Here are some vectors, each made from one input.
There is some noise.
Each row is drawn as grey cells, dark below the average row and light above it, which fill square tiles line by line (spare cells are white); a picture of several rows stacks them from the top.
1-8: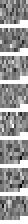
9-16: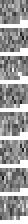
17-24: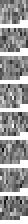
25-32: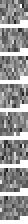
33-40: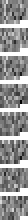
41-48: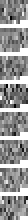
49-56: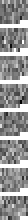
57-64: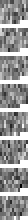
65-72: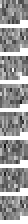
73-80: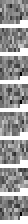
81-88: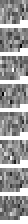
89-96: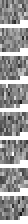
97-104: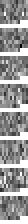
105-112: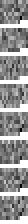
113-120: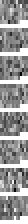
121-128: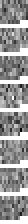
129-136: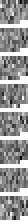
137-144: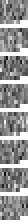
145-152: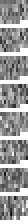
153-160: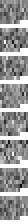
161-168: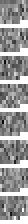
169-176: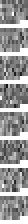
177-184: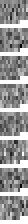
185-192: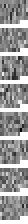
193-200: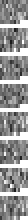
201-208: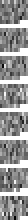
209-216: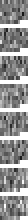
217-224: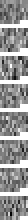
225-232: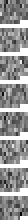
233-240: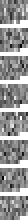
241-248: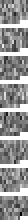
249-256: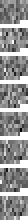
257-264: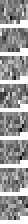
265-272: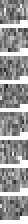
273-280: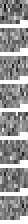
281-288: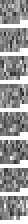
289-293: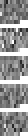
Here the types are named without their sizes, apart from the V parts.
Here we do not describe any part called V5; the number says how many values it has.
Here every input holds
either a point on a circle, or two labels, or a value of V5.
